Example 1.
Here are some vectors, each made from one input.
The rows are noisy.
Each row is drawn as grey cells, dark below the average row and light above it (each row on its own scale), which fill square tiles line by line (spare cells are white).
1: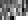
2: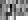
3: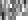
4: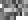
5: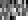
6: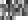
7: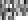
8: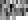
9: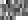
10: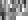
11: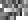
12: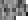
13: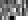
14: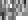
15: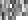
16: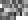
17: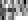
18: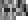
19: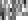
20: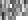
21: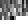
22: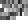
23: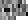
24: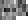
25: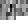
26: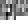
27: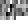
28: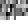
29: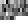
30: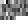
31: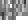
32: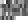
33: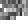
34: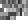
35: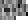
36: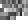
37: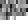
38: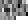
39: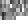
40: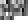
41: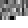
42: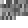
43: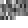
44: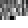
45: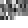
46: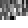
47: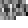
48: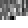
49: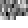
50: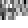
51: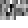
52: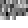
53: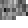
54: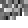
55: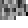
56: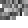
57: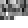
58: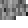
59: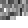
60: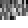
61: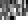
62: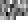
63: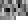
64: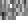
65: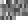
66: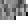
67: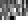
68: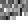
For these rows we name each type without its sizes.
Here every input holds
a label.
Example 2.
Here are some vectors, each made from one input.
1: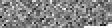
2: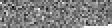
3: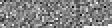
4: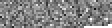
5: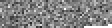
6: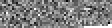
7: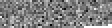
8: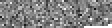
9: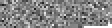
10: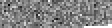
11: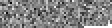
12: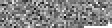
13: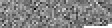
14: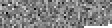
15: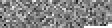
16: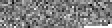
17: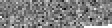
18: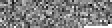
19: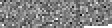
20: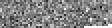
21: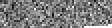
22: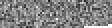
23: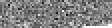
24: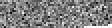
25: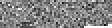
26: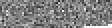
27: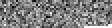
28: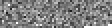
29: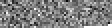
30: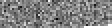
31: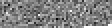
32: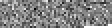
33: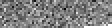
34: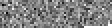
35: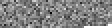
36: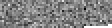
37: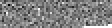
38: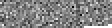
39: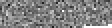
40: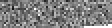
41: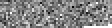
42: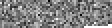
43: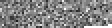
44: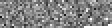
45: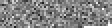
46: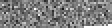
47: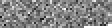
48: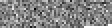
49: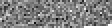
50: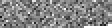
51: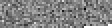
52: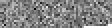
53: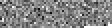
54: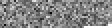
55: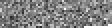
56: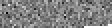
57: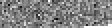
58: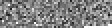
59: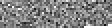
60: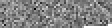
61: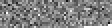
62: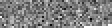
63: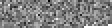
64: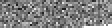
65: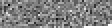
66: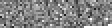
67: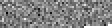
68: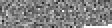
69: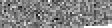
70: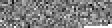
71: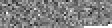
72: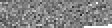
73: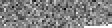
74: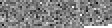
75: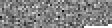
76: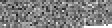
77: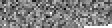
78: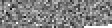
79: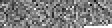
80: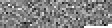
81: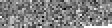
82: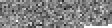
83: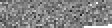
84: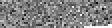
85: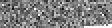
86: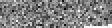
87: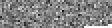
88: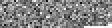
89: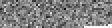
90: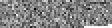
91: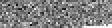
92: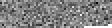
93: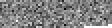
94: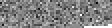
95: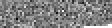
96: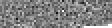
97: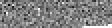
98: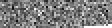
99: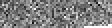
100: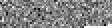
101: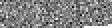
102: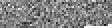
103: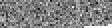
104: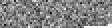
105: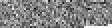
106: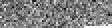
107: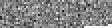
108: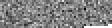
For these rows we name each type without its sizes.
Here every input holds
five true/false values.
